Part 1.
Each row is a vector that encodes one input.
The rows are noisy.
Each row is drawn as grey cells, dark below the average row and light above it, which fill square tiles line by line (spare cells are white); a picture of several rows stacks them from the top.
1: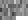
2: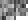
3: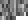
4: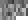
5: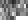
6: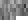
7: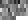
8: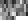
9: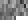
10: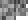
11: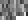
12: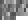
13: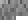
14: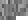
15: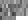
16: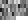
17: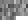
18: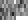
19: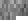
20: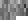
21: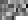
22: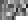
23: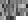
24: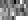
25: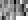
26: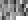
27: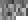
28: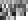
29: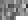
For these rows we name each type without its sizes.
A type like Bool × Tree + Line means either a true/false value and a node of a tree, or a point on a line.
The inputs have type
Line × Line.
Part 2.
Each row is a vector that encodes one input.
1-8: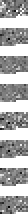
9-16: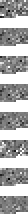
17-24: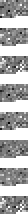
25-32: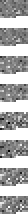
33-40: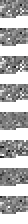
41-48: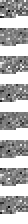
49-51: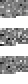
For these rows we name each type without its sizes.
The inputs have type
Line.
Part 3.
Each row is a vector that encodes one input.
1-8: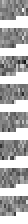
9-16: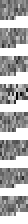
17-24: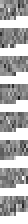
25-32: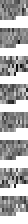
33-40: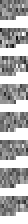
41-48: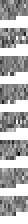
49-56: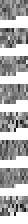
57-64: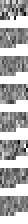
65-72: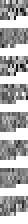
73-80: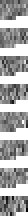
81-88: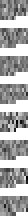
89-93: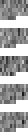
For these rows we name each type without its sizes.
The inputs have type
Circle + Unit.
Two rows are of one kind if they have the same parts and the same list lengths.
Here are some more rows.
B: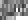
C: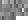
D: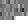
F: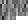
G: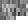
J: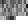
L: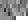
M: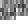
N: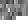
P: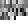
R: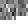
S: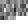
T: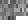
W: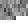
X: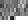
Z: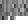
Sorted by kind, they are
B, C, D, F, G, J, L, M, N, R, S, T, W, X, Z
P

